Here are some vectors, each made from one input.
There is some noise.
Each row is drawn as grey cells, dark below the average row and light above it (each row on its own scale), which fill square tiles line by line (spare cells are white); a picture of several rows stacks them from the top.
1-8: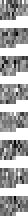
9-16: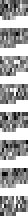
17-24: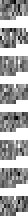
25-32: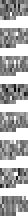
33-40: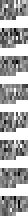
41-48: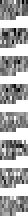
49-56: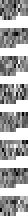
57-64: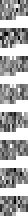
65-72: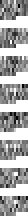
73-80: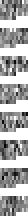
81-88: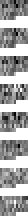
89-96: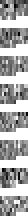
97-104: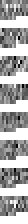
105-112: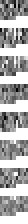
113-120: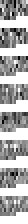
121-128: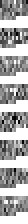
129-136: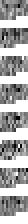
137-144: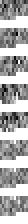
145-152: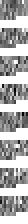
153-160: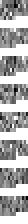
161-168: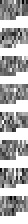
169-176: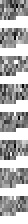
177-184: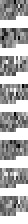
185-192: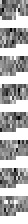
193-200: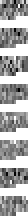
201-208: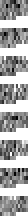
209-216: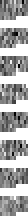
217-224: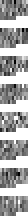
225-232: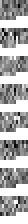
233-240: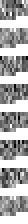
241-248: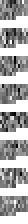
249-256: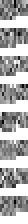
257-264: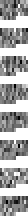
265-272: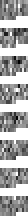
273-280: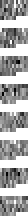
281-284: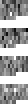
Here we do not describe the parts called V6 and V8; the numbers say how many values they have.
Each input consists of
four true/false values, together with either one of 5 labels, or a point on a 5-point line, a value of V6 and a value of V8.
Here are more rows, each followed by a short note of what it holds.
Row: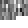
one of 5 labels and four true/false values
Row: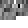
one of 5 labels and four true/false values
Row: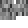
one of 5 labels and four true/false values
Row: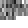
a point on a 5-point line, four true/false values, a value of V6 and a value of V8
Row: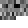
a point on a 5-point line, four true/false values, a value of V6 and a value of V8
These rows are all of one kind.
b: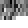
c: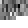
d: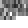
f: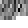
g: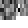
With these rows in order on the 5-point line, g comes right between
b and f.
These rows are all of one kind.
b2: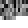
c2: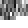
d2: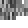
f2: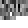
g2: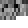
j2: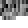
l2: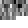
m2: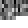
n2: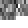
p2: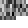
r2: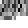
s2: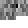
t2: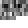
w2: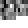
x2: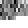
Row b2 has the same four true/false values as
g2, j2, m2 and w2.
